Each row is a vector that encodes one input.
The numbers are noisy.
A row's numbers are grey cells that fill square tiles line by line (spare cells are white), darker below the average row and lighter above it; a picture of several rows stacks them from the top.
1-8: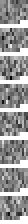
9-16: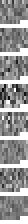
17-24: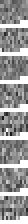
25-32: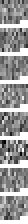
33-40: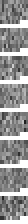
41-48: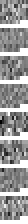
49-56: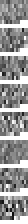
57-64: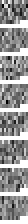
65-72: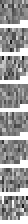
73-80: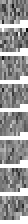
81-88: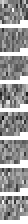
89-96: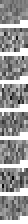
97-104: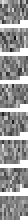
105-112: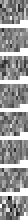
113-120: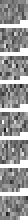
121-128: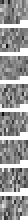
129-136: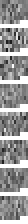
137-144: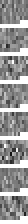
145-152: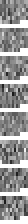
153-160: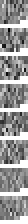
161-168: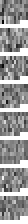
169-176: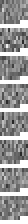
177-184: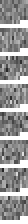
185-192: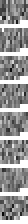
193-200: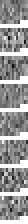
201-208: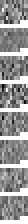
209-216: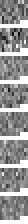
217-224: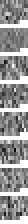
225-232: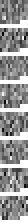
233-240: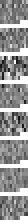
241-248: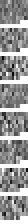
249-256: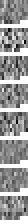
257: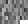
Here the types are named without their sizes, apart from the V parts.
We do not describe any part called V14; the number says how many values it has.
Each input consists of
either a label and a point on a line, or a value of V14.
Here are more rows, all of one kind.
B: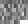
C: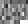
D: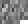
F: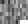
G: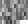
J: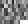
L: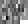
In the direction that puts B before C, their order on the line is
B, C, D, L, F, J, G.
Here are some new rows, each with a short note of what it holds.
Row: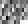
a label and a point on a line
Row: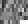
a label and a point on a line
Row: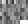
a label and a point on a line
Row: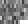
a value of V14
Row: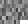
a label and a point on a line
